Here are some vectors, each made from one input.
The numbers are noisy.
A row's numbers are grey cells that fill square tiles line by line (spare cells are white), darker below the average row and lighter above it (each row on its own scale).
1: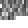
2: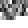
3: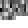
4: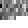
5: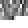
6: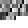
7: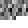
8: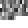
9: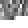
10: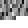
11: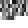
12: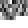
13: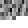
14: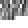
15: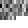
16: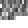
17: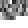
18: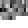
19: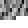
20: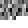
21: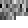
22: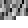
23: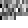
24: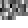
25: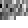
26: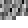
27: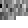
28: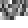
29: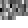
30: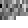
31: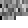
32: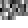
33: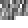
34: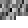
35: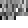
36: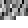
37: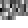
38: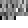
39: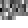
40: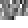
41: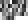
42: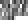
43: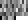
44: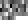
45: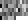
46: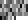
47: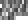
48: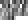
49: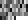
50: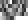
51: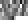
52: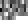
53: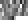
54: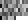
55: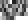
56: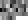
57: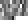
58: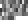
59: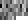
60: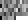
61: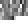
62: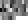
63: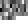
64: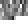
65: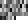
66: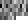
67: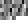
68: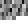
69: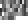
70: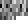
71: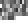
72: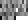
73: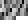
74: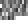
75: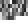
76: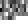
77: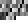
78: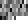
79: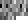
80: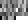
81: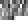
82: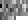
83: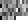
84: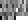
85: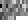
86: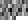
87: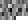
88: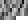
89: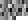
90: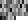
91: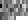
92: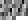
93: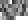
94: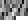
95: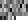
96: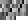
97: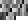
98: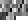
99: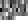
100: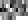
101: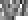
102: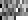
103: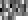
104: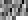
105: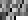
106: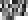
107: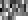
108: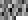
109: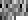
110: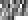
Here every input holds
either a point on a 9-point line, or three true/false values.
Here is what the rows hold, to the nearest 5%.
About 55% of them hold a point on a 9-point line. The rest hold three true/false values.
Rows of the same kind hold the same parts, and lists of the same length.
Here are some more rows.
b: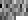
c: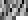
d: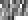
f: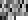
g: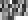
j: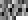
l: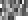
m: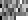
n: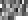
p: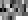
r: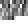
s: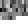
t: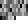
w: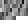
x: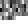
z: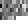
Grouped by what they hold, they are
b, c, f, j, m, t, w, z
d, g, l, n, p, r, s, x

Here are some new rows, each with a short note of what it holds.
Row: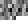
a point on a 9-point line
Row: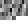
a point on a 9-point line
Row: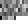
a point on a 9-point line
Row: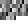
a point on a 9-point line
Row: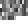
three true/false values
